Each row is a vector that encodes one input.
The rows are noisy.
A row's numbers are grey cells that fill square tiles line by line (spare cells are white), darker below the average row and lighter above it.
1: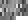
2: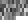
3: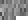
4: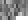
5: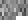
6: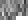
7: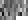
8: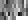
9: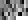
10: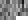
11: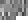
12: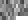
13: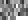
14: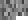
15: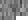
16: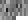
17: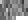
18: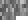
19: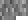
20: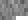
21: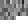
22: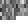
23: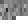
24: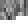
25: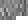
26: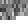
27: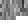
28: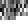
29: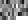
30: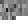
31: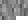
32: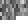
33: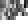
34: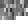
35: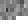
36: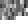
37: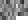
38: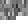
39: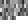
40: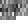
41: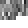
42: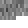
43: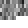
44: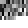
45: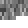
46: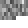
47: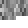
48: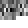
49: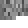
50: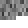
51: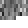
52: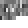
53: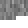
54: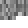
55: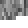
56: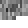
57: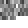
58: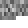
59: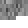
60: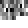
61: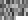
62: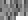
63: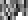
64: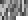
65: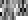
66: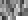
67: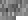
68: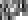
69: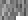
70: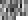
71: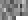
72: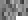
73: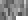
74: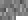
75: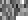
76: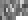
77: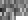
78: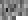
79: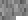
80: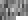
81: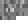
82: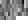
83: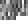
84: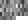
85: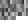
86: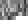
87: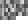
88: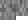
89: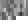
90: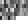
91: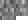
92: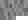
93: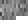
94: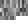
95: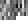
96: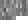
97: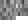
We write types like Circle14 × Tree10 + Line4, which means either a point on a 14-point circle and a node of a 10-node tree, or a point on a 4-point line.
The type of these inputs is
List3(Line5).
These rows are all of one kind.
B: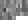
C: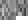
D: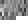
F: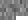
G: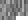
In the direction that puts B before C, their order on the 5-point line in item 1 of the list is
B, F, D, G, C.
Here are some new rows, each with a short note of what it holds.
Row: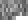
a list of three items
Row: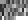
the empty list
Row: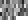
a list of two items
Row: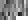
a list of one item
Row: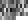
the empty list
